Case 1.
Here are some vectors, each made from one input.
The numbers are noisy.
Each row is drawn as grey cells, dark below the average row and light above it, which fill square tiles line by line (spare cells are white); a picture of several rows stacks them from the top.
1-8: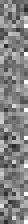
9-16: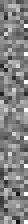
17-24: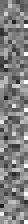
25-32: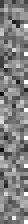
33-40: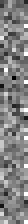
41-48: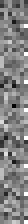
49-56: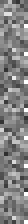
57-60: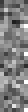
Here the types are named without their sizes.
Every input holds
three true/false values, together with either a fixed value, or a node of a tree.
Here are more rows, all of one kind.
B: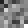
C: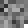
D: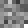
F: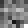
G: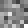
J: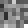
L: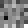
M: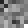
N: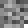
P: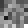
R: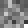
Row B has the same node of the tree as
C and M.
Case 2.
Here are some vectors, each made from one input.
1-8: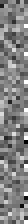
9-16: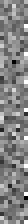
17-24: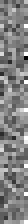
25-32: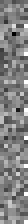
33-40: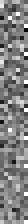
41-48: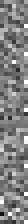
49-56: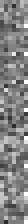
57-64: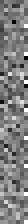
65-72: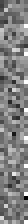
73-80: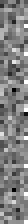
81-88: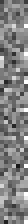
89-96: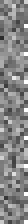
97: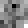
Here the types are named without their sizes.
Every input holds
a node of a tree, together with either a fixed value, or three true/false values.
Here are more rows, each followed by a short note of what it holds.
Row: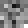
a node of a tree and three true/false values
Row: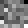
a node of a tree and three true/false values
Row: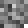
a node of a tree and three true/false values
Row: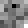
a node of a tree
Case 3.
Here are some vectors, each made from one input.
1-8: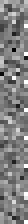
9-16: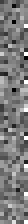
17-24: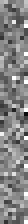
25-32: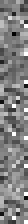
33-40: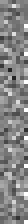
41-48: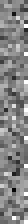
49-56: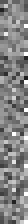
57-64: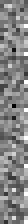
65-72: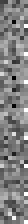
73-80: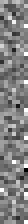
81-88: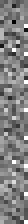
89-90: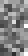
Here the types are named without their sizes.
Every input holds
a node of a tree, together with either a fixed value, or four true/false values.
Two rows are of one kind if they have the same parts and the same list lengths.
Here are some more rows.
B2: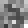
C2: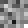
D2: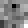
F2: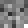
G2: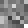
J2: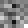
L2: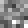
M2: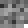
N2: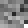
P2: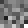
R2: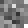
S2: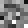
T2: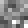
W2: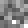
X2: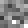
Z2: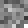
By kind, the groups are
B2, D2, L2, S2, T2, W2, X2
C2, F2, G2, J2, M2, N2, P2, R2, Z2

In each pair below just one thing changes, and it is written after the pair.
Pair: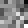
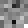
the node of the tree
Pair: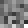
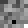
the node of the tree
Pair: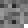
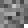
the node of the tree
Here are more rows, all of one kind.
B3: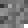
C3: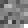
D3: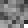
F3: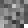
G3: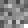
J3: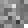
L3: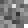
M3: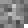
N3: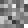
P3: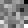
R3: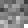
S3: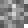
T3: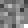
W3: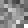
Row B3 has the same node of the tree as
C3, G3 and T3.
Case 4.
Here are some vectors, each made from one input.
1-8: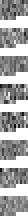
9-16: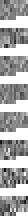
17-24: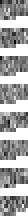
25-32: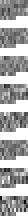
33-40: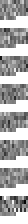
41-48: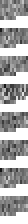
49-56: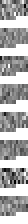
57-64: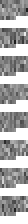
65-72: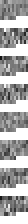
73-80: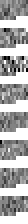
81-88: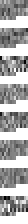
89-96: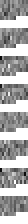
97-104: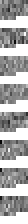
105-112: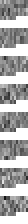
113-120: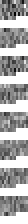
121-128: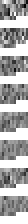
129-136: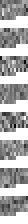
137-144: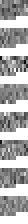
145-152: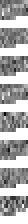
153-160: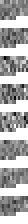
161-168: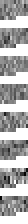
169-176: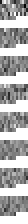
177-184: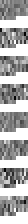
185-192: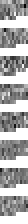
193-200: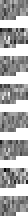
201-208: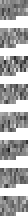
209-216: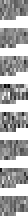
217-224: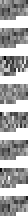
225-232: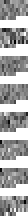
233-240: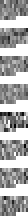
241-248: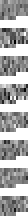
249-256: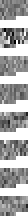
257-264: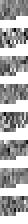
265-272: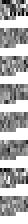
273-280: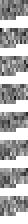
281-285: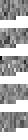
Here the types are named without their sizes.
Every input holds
a list of points on a line.
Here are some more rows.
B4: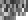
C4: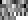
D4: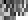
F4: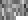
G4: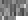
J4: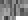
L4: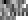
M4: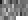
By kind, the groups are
B4, D4
C4, F4, L4
G4, J4, M4

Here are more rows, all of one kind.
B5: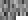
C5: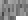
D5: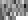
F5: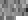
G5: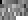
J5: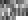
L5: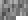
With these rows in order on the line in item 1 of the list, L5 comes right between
B5 and C5.
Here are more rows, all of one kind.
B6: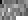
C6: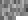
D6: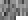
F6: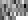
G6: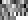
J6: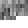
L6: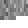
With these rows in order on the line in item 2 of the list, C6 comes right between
D6 and L6.
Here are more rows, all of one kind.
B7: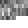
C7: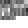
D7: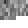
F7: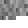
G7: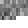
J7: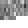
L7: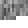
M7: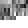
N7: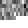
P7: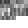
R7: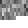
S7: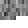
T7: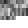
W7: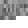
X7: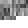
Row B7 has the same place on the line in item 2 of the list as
J7, M7, W7 and X7.
